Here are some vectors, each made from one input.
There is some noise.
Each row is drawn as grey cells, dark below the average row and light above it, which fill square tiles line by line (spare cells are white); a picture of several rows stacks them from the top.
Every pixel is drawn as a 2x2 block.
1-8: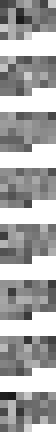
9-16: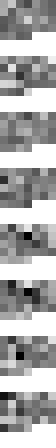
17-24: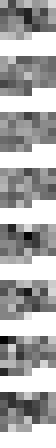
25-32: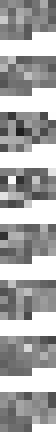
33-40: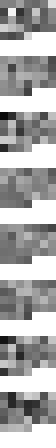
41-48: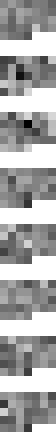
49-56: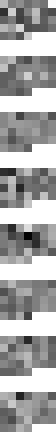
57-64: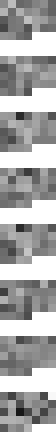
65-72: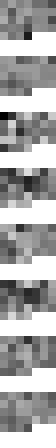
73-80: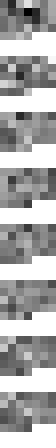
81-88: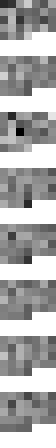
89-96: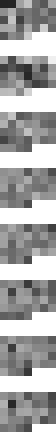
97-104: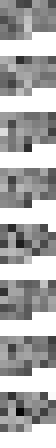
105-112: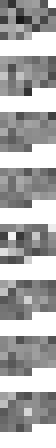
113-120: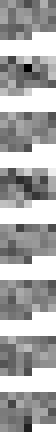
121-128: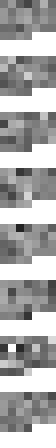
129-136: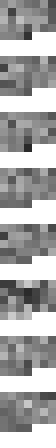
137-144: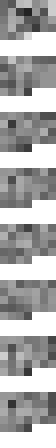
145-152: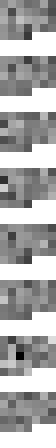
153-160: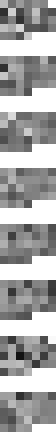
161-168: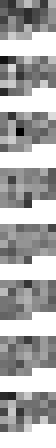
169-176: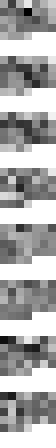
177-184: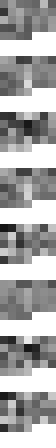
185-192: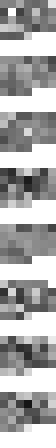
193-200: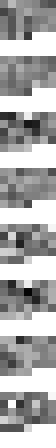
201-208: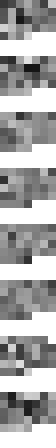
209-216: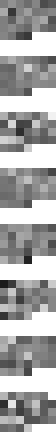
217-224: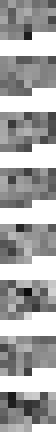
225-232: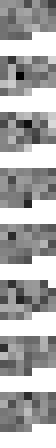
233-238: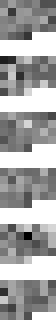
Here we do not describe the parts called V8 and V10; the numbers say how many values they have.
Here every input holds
either a node of a 7-node tree and a value of V10, or a true/false value and a value of V8.
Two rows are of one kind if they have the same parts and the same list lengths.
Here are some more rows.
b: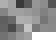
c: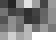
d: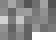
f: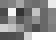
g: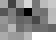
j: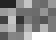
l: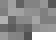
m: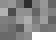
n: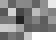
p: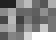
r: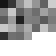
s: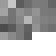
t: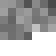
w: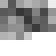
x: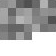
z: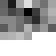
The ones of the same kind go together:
b, d, l, m, s, t, x
c, f, g, j, n, p, r, w, z

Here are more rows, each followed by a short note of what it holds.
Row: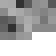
a node of a 7-node tree and a value of V10
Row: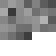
a node of a 7-node tree and a value of V10
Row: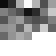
a true/false value and a value of V8
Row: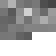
a node of a 7-node tree and a value of V10
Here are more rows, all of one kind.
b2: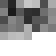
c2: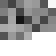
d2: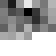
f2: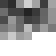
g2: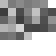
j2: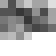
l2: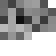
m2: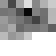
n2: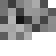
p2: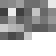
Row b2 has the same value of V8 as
c2, l2 and n2.
